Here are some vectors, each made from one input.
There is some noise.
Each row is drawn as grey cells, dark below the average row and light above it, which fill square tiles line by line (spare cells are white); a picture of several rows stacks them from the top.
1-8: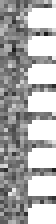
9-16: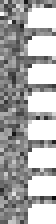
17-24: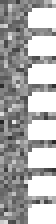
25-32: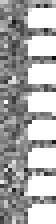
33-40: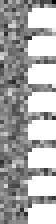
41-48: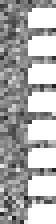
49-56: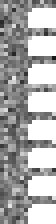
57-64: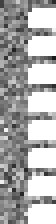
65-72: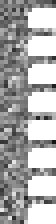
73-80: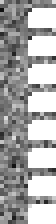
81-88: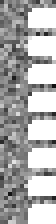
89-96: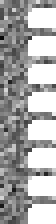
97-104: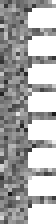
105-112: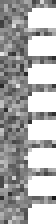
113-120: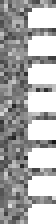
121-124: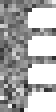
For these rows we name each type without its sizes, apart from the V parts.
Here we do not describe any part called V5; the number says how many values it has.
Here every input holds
either three true/false values and a value of V5, or a list of points on a line.
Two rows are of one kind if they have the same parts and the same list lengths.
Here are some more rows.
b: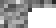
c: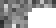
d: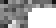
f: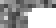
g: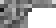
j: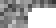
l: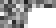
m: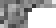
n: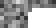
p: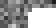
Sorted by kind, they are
b, d, j
c
f, g, m
l
n, p

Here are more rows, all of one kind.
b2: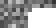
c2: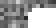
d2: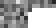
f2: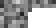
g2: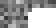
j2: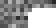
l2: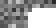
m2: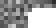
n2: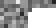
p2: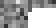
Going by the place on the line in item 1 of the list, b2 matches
j2, l2 and m2.
